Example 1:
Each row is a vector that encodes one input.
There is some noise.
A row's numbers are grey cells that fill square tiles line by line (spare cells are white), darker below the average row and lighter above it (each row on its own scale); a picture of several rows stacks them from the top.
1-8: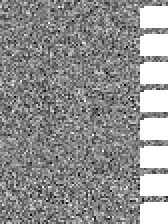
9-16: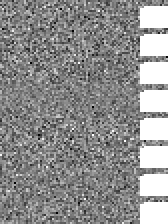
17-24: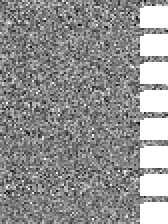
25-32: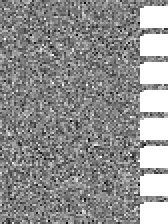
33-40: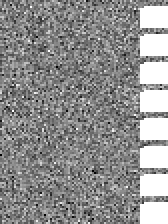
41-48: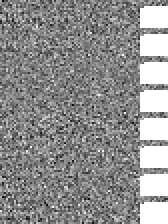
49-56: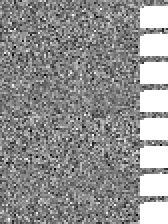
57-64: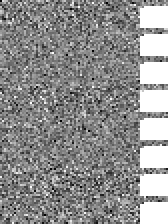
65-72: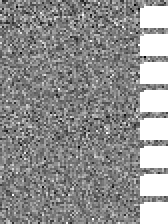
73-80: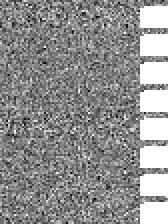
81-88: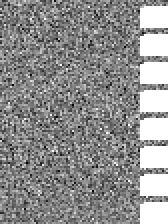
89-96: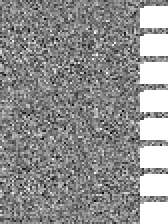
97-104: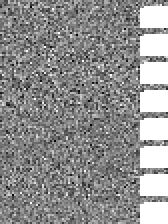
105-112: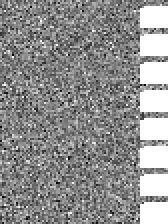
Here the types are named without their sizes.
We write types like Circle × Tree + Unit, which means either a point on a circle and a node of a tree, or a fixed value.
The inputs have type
Circle + Unit.
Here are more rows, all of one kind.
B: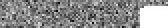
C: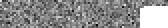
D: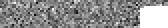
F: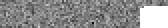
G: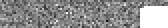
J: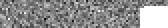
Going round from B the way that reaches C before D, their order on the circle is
B, F, J, G, C, D.
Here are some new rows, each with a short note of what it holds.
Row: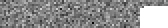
a point on a circle
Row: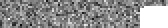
a fixed value
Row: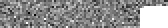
a point on a circle
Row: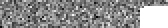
a fixed value
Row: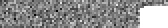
a point on a circle
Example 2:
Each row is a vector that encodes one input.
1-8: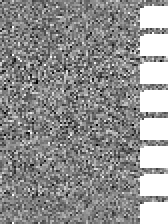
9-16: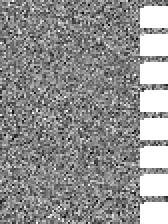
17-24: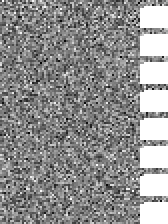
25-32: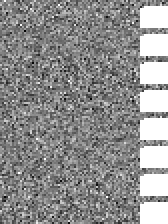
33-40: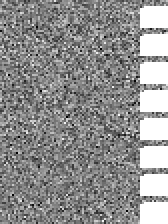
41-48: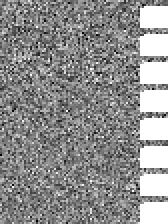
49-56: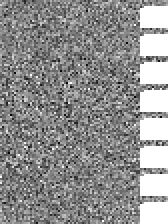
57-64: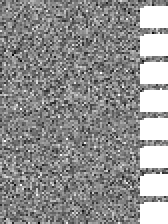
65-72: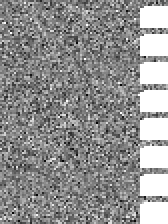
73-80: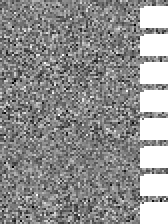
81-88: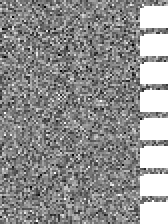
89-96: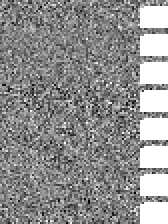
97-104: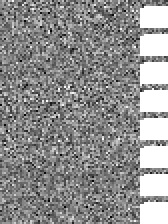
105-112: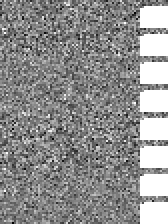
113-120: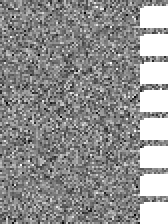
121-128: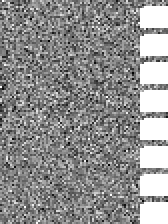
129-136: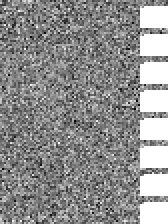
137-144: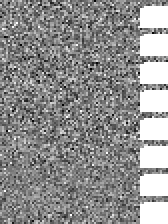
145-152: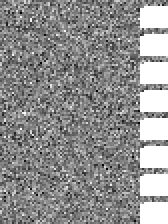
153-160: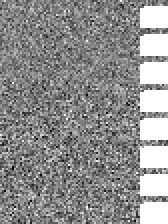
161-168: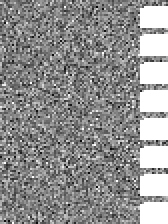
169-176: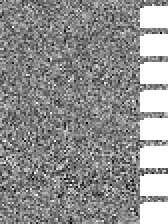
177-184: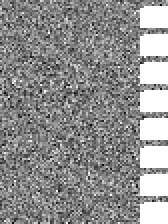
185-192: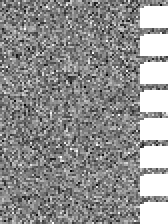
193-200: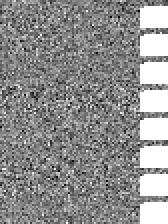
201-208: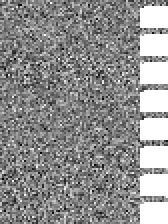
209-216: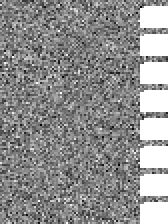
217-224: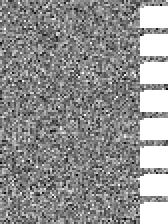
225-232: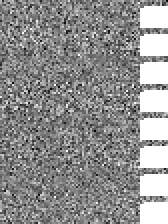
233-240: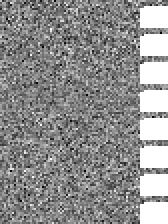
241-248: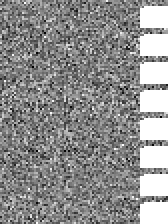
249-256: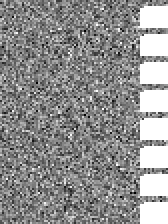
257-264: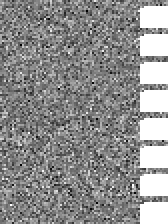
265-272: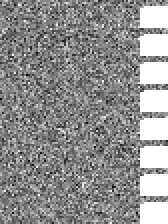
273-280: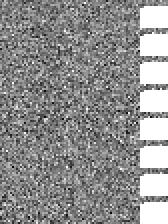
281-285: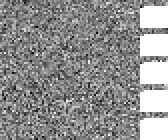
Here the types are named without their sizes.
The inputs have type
Circle.
